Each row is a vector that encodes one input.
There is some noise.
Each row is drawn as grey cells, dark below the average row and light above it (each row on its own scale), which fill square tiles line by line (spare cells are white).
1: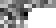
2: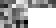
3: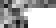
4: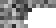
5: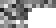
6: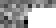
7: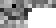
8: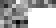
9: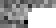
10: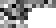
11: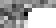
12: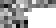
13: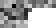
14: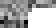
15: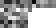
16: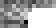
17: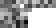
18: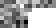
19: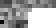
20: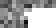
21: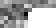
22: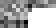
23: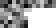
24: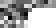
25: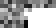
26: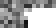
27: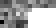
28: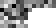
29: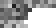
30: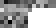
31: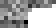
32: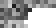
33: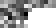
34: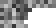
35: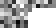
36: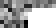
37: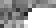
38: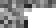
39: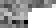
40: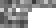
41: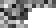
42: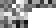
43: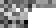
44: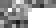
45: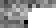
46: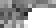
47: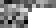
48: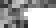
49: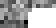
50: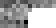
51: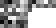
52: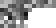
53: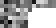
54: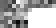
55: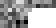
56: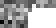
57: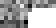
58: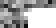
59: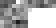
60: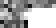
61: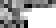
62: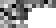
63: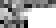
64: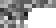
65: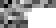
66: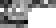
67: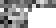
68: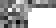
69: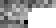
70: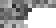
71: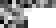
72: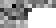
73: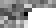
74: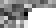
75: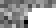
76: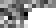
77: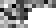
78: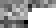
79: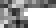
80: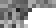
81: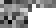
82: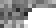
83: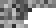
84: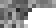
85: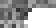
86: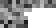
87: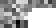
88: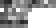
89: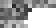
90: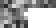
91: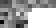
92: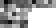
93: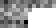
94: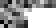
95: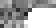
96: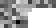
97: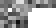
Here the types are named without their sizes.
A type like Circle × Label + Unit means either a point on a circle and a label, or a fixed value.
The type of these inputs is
Bool × Bool × Bool + List(Line).
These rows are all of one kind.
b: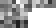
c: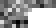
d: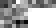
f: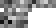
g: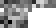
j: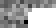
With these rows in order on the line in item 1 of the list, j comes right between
b and g.
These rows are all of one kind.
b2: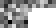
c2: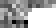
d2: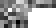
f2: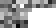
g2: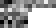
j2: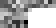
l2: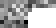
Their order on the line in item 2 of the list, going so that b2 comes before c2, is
b2, j2, c2, l2, d2, f2, g2.
